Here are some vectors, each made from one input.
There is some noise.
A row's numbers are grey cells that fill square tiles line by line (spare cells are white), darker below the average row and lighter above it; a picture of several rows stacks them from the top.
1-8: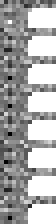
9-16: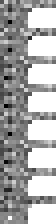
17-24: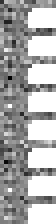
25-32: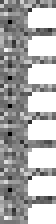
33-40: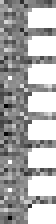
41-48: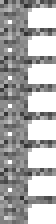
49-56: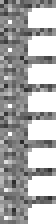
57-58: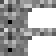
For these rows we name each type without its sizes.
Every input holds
a point on a line and a true/false value.
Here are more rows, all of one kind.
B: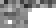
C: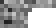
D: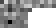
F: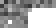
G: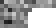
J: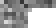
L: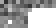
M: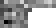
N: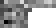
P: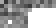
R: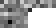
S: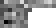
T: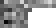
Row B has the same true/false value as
F, J, L and P.
